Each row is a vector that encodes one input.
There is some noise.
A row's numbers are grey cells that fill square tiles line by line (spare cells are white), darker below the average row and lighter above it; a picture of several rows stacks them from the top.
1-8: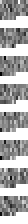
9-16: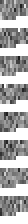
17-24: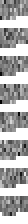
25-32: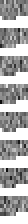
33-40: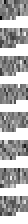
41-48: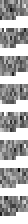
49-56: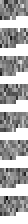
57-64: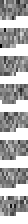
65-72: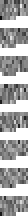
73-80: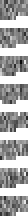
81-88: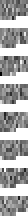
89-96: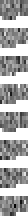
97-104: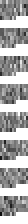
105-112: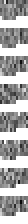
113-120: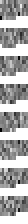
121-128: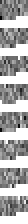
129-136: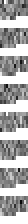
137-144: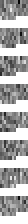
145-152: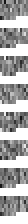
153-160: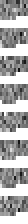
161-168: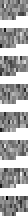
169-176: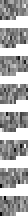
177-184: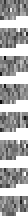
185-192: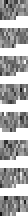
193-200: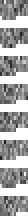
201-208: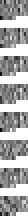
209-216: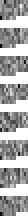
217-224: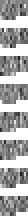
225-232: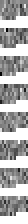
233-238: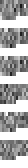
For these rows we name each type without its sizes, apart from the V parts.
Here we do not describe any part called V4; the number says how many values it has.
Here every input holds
four true/false values and a value of V4, together with a list of points on a line.
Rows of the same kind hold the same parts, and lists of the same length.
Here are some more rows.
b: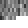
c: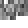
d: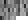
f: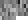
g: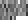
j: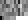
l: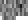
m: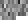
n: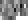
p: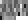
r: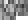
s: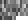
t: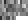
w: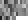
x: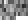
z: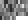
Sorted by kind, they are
b, d, n, s, t, z
c, g, p, r, x
f, j, l, m, w

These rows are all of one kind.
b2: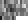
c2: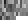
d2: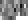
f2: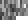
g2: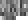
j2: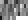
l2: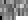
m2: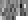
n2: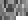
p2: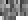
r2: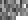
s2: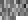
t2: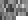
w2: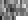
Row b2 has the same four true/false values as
c2, f2 and w2.
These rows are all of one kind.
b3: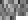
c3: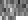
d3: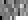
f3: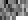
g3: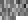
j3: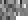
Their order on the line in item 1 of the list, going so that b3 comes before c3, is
d3, f3, g3, j3, b3, c3.
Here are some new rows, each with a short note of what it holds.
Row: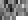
four true/false values and a value of V4, together with a list of one item
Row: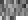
four true/false values and a value of V4, together with a list of one item
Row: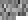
four true/false values and a value of V4, together with a list of two items
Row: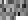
four true/false values and a value of V4, together with the empty list
